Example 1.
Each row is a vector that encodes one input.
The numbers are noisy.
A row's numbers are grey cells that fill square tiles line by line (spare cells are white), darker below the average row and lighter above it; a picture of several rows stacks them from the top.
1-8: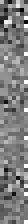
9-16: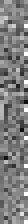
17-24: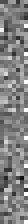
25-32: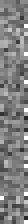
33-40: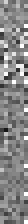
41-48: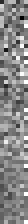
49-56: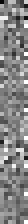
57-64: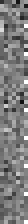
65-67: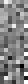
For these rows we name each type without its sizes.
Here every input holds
a point on a line, together with either a fixed value, or a node of a tree.
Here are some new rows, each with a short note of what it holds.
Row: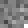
a point on a line
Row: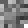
a point on a line and a node of a tree
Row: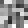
a point on a line and a node of a tree
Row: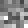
a point on a line and a node of a tree
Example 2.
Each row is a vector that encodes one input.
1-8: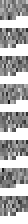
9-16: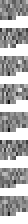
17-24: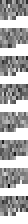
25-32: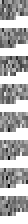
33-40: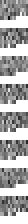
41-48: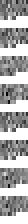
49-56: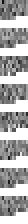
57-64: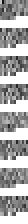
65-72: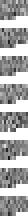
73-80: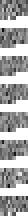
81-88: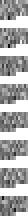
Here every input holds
a point on a 6-point line, together with either a fixed value, or three true/false values.
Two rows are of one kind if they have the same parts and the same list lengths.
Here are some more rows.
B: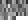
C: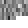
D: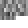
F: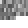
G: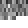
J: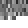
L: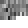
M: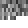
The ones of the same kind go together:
B, G, J, M
C, D, F, L

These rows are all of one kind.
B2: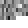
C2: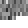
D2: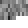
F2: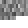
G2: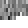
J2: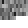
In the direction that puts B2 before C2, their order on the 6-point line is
B2, F2, J2, D2, G2, C2.
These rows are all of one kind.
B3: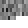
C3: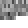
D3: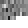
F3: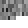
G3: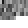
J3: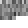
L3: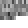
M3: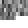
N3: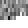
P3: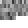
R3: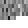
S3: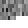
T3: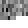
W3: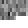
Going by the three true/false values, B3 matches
D3, F3, S3 and T3.
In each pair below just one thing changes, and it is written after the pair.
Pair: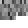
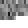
the place on the 6-point line
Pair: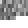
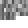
one of the three true/false values
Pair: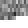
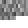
the place on the 6-point line
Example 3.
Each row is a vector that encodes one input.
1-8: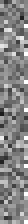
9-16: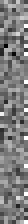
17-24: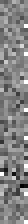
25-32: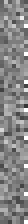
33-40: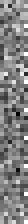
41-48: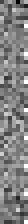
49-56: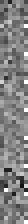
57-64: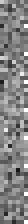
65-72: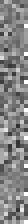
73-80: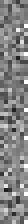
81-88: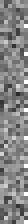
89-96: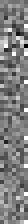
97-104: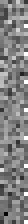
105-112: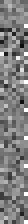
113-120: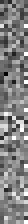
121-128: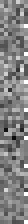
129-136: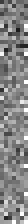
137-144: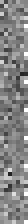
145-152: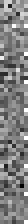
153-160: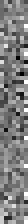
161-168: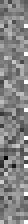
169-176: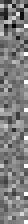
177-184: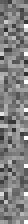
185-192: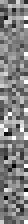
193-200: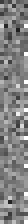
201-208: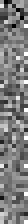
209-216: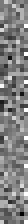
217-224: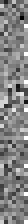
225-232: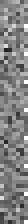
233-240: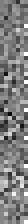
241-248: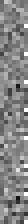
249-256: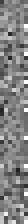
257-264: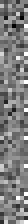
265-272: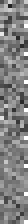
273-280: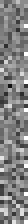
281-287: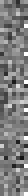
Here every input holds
either a point on a 5-point line, or a point on a 15-point line.
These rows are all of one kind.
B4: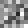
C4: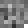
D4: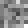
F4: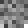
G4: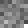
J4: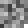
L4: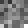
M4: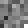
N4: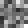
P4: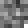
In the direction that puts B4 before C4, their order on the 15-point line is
B4, N4, D4, G4, L4, F4, C4, M4, J4, P4.
